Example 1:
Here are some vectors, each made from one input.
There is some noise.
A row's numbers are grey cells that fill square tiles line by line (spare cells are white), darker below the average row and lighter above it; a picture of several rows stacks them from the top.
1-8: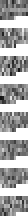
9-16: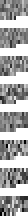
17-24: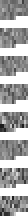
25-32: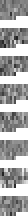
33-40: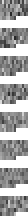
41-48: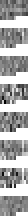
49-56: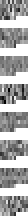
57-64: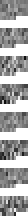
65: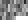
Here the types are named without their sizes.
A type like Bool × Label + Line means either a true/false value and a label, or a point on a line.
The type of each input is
Bool × Bool × Bool × Bool + Circle.
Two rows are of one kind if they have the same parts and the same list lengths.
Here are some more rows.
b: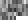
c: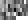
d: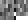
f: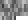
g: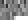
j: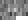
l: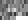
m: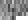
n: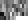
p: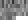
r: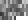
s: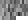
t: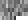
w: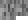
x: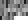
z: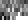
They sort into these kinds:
b, c, d, n, r, z
f, g, j, l, m, p, s, t, w, x

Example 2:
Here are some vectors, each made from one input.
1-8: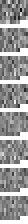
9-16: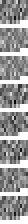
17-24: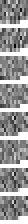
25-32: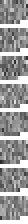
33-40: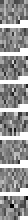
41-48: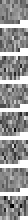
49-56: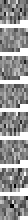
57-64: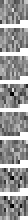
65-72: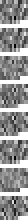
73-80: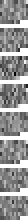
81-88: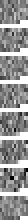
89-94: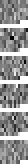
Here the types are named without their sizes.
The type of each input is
Circle + Line.
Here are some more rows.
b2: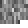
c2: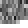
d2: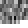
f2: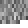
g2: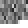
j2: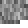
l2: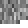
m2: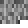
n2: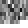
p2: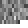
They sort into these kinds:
b2, f2, j2, l2, m2, p2
c2, d2, g2, n2

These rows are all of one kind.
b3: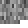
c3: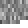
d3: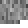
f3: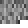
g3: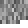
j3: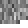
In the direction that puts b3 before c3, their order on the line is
j3, d3, b3, c3, g3, f3.
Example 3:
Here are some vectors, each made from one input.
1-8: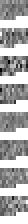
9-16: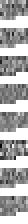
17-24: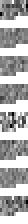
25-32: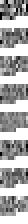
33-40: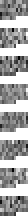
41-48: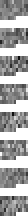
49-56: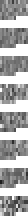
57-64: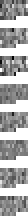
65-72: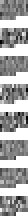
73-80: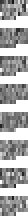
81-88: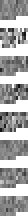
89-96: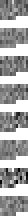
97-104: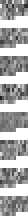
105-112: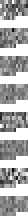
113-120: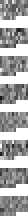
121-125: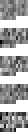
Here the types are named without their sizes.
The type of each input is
Bool × Bool × Bool + Line.
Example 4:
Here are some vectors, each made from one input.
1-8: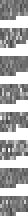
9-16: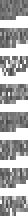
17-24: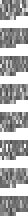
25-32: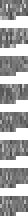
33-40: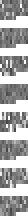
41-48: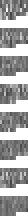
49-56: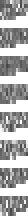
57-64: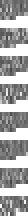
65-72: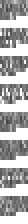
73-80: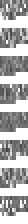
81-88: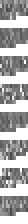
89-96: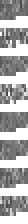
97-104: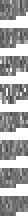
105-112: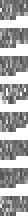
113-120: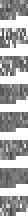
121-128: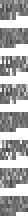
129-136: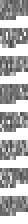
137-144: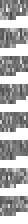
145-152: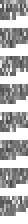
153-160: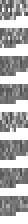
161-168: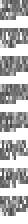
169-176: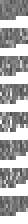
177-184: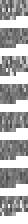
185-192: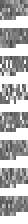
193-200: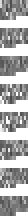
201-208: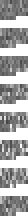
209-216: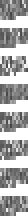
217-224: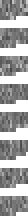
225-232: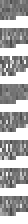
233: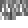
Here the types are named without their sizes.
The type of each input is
Bool × Circle.
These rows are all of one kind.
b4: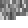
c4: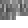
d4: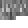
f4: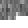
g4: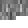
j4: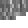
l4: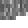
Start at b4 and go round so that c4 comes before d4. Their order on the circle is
b4, j4, g4, f4, c4, l4, d4.
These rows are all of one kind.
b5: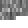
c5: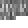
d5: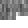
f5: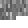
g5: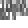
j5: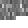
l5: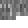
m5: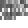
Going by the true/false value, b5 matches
c5 and d5.
